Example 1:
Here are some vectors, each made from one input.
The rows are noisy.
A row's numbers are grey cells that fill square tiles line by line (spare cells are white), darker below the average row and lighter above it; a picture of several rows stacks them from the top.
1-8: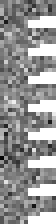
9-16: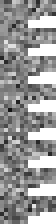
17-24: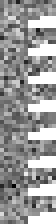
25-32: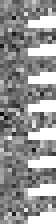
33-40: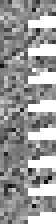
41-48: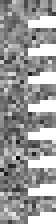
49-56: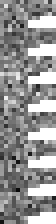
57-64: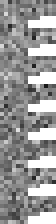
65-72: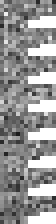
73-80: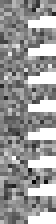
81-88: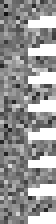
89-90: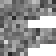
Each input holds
a point on a 6-point circle, together with either a point on a 5-point line, or a node of a 9-node tree.
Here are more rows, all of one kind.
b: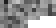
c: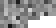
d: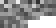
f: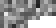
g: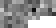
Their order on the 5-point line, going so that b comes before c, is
d, b, g, f, c.
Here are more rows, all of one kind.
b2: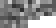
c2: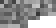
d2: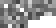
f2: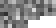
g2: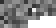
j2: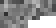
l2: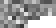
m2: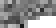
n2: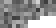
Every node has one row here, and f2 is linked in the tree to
d2.
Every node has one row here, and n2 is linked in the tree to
b2, g2 and l2.
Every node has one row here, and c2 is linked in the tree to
m2.
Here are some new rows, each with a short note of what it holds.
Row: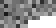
a point on a 6-point circle and a node of a 9-node tree
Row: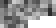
a point on a 6-point circle and a point on a 5-point line
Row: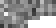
a point on a 6-point circle and a point on a 5-point line
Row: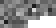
a point on a 6-point circle and a node of a 9-node tree
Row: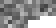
a point on a 6-point circle and a node of a 9-node tree
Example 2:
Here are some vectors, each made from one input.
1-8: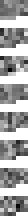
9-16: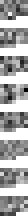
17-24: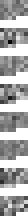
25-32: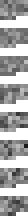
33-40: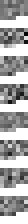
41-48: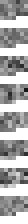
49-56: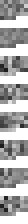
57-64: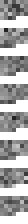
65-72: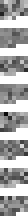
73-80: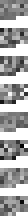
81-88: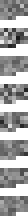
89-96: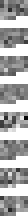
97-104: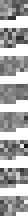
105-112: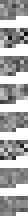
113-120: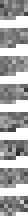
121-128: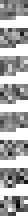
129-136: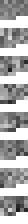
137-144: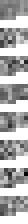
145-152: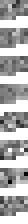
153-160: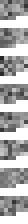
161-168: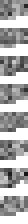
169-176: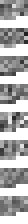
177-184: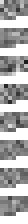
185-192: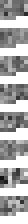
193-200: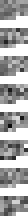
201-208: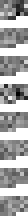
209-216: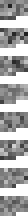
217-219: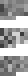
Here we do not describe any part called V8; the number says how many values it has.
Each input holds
either a point on an 11-point line and four true/false values, or a value of V8.
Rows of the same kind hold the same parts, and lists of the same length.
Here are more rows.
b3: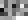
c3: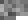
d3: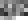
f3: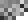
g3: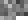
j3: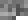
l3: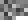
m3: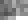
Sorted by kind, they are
b3, l3, m3
c3, d3, f3, g3, j3

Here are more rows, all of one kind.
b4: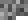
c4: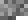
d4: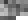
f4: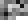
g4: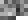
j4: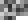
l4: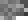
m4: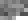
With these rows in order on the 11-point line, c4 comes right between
f4 and j4.
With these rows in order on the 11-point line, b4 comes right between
g4 and m4.
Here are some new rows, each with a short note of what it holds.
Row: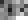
a value of V8
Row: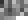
a value of V8
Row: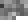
a point on an 11-point line and four true/false values
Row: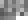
a point on an 11-point line and four true/false values
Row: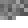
a point on an 11-point line and four true/false values
